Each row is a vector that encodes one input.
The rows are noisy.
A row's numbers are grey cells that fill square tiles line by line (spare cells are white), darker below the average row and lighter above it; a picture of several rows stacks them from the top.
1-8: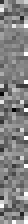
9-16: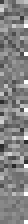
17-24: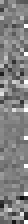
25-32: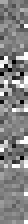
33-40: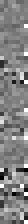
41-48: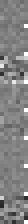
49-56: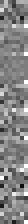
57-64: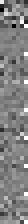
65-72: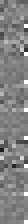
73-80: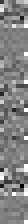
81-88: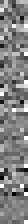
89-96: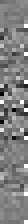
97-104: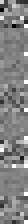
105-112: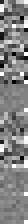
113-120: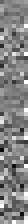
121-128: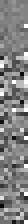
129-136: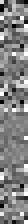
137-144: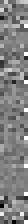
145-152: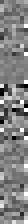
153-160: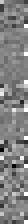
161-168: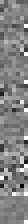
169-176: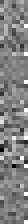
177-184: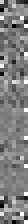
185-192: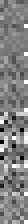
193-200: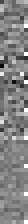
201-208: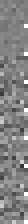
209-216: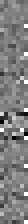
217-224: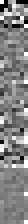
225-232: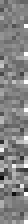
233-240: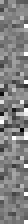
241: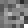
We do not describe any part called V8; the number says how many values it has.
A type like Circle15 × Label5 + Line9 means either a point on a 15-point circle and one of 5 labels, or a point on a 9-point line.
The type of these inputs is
Bool × Line19 + V8.
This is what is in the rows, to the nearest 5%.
About 75% of them hold a point on a 19-point line and a true/false value. The rest hold a value of V8.
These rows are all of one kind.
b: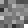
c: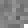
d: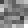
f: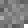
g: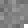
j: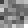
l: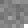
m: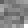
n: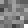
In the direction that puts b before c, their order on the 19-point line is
g, m, d, j, f, l, b, n, c.
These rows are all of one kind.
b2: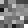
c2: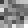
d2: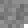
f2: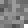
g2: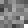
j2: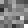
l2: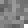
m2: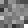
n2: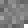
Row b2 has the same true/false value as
m2 and n2.
